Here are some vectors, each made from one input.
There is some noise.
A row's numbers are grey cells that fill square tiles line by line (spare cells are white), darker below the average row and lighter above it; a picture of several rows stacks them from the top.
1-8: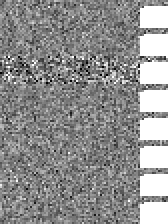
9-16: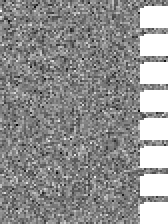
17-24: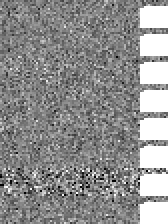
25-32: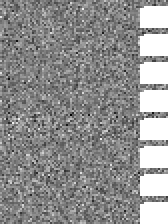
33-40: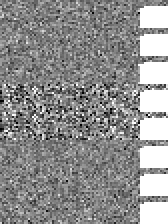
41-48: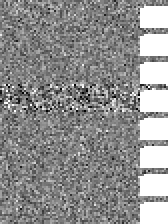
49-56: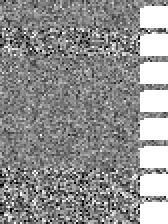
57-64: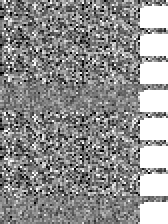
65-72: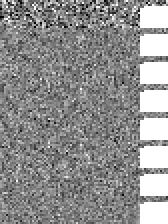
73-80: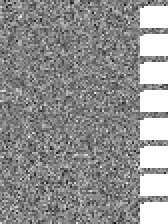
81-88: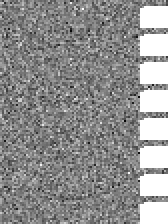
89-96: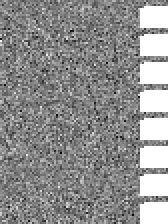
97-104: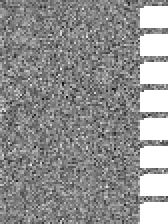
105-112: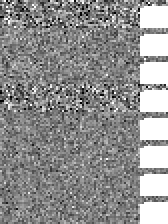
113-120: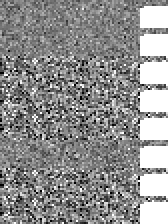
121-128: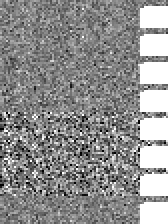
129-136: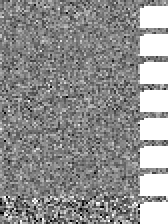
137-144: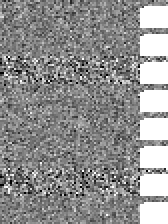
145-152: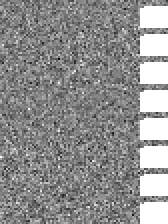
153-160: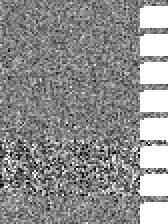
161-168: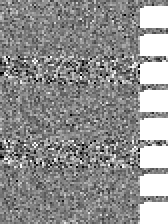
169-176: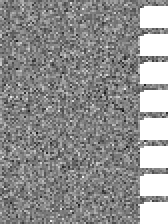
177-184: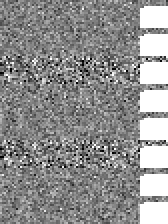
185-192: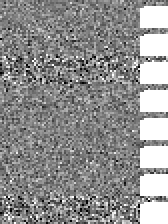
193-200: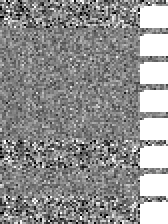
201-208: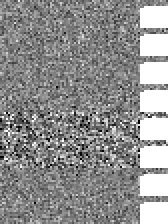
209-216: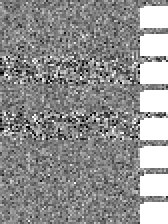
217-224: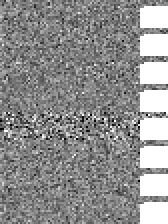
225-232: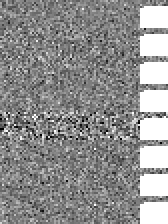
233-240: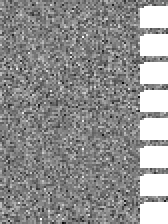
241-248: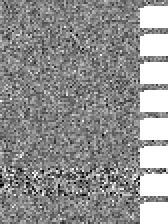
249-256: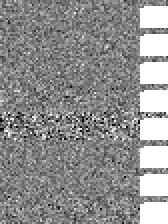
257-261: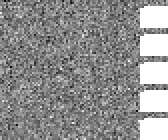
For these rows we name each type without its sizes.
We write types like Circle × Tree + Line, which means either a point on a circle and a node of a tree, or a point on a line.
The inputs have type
Circle × (Tree + Unit) + Label.
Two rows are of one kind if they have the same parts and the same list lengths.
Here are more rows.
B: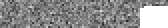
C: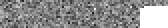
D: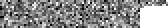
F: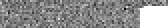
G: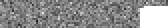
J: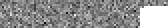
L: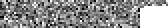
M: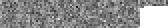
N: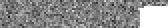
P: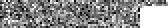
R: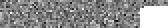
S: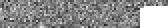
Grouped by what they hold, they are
B, F, G, M, N
C, J, R, S
D, L, P

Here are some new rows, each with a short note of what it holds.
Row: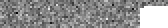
a point on a circle
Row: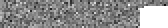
a point on a circle and a node of a tree
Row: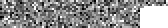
a label
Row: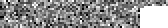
a label
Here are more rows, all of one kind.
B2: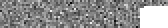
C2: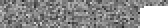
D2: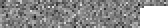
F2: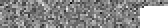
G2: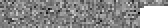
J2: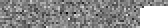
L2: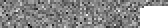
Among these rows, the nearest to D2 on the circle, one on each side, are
C2 and G2.
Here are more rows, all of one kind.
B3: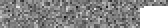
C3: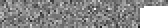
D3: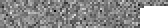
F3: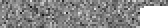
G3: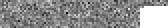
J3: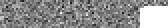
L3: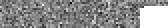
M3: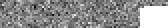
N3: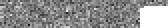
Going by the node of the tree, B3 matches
C3 and N3.
